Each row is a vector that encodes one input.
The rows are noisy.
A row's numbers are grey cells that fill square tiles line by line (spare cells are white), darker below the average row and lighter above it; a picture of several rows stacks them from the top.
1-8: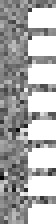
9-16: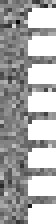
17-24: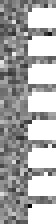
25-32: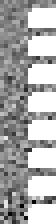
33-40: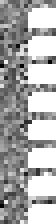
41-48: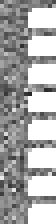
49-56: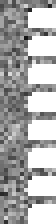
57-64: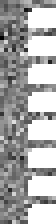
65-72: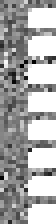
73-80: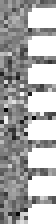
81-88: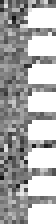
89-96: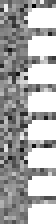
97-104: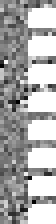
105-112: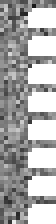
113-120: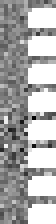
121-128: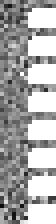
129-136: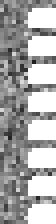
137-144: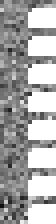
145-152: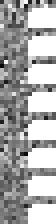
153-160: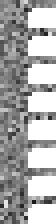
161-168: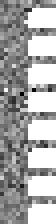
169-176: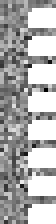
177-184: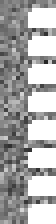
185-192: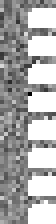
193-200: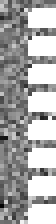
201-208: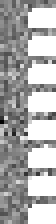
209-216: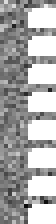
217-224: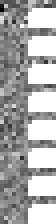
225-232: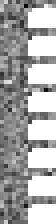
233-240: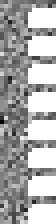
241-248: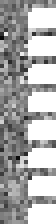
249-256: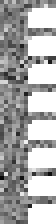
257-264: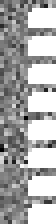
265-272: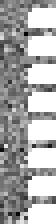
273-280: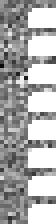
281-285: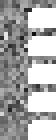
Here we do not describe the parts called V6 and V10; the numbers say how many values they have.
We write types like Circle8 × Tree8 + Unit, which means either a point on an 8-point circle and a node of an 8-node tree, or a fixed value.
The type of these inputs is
(Bool × Line11 + V6) × V10 + Line5.
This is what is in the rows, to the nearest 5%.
About 15% of them hold a point on a 5-point line. The rest hold a value of V10, together with either a point on an 11-point line and a true/false value, or a value of V6.
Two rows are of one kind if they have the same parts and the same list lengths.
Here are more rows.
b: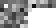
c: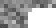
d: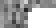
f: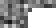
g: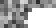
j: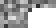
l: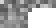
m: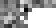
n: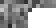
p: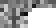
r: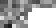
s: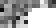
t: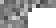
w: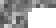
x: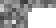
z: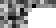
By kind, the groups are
b, p, s, z
c, j, l, t, w, x
d, f, g, m, n, r

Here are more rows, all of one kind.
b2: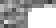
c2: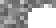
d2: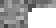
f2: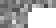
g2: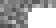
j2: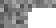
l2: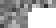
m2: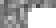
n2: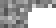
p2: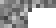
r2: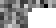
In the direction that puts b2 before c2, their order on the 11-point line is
r2, m2, l2, j2, d2, b2, c2, g2, n2, p2, f2.
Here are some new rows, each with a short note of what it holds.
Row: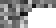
a point on a 5-point line
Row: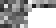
a point on a 5-point line
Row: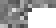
a value of V6 and a value of V10
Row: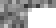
a point on an 11-point line, a true/false value and a value of V10
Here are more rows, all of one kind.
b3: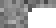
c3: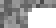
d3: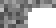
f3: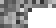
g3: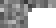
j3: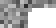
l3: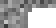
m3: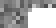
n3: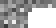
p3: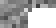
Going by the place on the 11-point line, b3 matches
d3 and p3.
